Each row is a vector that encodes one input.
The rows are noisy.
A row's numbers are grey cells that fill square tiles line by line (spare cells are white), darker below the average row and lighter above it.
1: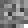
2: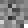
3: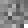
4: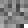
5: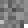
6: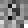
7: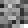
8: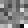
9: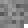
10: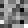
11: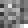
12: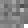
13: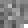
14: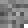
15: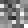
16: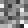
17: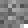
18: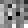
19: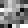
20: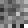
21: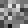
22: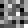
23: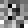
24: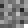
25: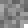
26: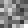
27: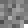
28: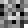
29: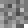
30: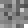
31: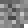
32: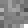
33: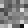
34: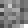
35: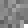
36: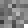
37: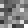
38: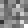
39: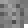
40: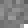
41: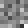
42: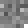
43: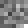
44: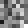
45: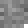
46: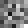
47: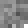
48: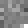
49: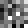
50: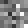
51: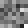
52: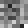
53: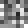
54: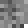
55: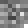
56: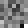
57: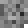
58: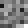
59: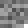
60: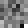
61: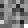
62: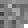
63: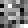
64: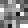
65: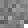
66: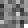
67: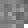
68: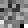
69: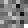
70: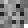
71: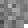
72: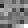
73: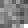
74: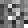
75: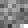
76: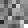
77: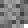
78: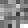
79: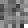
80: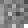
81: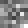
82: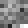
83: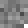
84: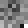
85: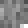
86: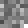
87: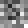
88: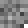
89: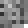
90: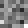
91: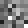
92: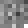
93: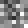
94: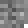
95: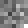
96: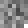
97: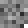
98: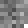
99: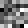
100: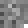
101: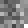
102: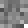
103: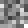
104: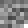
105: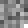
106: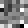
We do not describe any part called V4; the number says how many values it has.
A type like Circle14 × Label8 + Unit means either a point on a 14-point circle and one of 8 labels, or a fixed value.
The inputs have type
(Circle6 + Unit) × V4 + Line6.
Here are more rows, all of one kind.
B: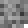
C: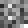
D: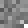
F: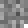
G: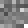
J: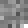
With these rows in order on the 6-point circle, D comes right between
C and G.
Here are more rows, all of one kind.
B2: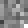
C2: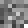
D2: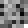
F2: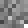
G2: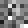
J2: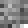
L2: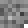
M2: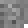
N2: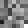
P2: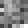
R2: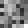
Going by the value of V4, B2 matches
C2, M2, P2 and R2.
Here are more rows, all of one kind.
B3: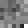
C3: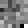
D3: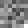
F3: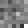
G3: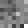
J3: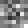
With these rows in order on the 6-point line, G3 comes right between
B3 and F3.
